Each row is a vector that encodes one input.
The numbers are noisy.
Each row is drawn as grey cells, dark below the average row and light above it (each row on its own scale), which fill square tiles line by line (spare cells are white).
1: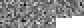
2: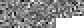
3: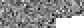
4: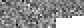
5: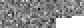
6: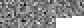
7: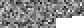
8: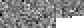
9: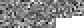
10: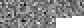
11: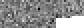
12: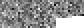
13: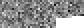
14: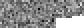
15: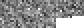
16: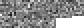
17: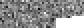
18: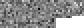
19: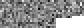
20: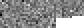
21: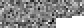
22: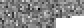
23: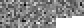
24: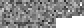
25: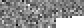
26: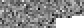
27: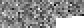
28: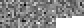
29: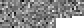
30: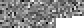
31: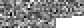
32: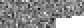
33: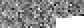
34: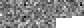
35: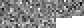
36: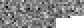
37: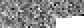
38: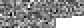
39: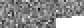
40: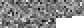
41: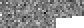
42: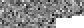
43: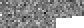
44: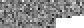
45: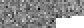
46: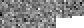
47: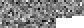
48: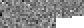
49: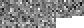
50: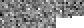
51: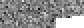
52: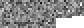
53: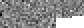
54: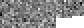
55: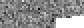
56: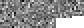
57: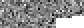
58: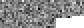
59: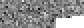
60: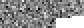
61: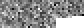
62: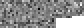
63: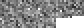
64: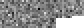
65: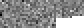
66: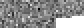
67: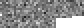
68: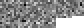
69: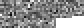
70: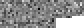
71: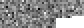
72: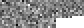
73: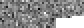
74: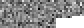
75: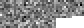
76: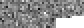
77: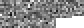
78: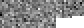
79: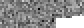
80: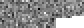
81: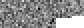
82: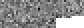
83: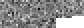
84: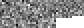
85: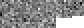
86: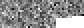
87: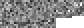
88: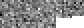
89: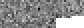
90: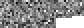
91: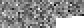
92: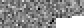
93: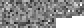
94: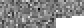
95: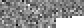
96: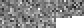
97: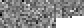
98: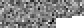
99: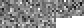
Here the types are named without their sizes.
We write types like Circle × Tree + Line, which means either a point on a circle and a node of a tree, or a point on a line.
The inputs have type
Bool × Bool × Bool + Circle + Unit.
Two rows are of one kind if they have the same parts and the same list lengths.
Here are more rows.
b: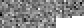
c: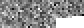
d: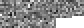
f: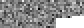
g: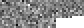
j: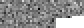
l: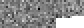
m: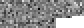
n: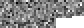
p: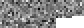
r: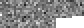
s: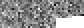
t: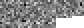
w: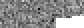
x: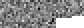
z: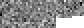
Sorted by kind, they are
b, d, g, r, t, z
c, s
f, j, l, m, n, p, w, x

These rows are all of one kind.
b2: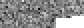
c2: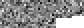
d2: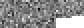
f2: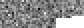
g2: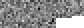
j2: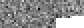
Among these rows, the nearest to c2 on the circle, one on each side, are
b2 and g2.
